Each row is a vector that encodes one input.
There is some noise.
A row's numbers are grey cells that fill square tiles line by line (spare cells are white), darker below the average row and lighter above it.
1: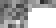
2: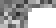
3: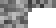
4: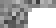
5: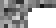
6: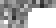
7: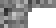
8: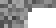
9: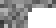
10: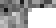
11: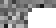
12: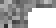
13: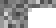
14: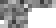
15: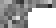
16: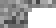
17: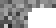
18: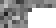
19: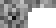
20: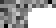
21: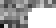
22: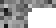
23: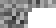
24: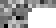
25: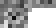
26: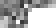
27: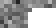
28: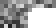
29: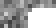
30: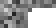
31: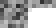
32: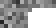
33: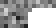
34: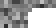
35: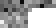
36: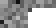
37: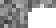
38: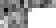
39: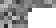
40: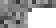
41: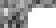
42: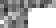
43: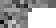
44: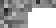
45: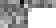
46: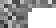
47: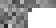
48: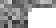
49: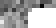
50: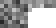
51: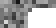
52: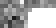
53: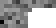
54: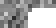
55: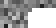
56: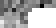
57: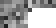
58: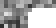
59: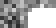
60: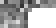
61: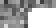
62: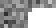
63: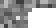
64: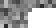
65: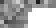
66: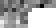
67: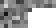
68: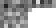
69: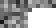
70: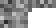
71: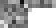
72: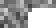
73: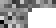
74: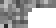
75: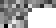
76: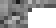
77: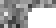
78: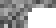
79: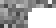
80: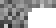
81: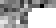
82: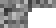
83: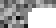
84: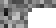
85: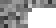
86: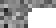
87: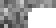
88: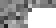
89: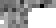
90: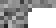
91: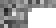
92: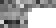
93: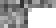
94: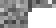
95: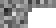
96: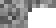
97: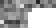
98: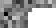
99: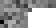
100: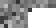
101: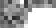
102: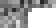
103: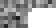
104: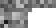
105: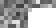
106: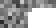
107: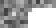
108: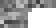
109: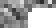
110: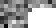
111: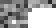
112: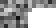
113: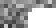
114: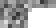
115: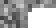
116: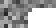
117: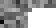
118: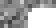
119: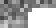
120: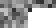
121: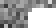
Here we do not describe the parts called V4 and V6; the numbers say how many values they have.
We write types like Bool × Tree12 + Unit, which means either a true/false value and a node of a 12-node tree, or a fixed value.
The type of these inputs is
Bool × (Line5 + V6) × V4.
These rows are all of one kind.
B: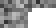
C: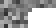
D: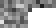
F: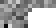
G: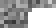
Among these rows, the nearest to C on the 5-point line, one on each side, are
B and G.
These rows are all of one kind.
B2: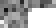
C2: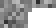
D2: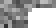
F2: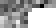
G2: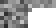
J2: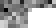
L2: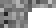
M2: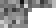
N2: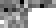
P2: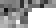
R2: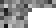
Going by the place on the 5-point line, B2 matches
P2 and R2.
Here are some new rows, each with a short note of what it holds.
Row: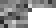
a true/false value, a value of V4 and a value of V6
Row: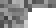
a true/false value, a value of V4 and a value of V6
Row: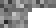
a point on a 5-point line, a true/false value and a value of V4
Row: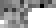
a point on a 5-point line, a true/false value and a value of V4
